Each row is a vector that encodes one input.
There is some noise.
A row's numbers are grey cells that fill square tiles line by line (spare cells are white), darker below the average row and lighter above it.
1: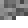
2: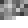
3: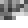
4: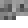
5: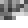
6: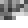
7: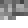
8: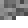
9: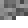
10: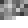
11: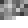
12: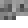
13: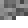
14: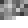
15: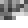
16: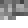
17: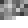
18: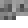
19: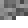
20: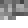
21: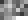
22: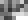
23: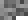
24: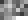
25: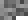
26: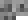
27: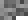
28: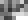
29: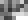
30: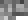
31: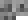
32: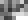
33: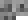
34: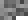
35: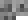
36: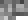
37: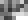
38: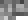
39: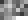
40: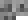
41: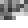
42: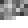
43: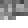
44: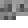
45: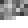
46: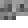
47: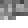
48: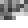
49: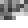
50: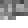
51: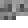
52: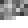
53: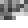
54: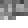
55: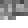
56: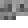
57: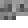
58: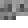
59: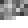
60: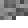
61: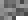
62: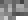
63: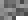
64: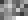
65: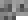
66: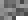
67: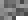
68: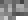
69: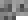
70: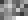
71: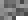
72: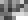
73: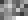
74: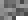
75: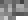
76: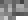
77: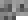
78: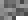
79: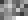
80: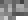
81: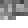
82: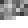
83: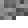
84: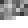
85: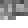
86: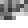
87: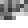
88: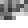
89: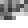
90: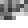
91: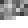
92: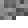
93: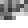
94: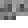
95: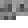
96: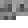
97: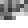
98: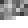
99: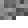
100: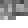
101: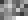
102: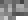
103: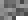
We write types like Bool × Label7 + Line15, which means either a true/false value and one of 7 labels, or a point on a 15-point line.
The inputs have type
Line5.
